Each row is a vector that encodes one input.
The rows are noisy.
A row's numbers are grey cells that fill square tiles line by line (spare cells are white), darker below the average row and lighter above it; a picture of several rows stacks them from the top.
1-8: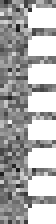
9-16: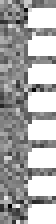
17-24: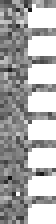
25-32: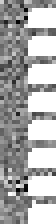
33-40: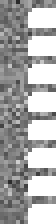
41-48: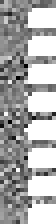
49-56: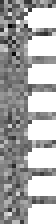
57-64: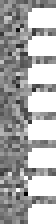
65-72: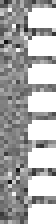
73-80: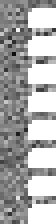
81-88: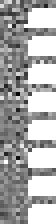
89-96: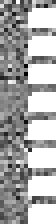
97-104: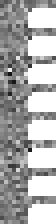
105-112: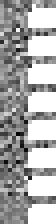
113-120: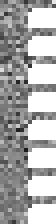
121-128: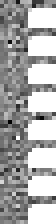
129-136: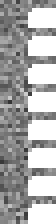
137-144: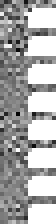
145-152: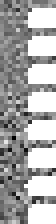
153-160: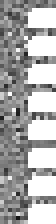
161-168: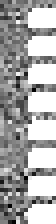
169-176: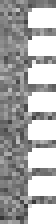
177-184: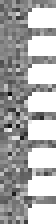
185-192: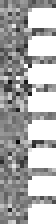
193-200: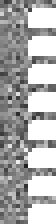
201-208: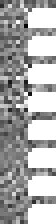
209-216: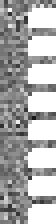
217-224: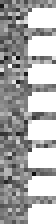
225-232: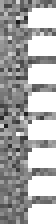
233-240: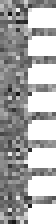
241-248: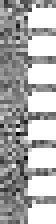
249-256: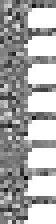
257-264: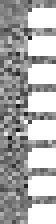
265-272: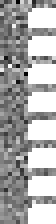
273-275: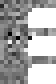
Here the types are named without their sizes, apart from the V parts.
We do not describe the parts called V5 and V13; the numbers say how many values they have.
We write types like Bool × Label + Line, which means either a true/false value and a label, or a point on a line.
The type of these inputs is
Bool × V13 + Circle × Line + V5.
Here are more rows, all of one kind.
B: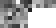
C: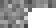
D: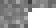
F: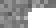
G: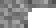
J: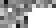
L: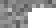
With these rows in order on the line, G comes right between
B and J.
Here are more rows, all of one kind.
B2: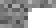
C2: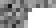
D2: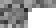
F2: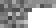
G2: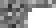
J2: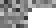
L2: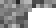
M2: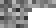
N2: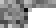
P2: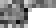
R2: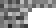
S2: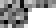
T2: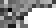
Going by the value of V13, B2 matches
G2 and R2.
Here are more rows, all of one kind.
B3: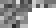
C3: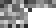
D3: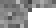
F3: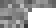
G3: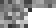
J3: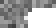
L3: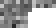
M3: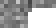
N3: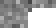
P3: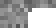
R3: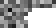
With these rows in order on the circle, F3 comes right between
G3 and N3.
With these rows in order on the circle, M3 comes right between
G3 and R3.
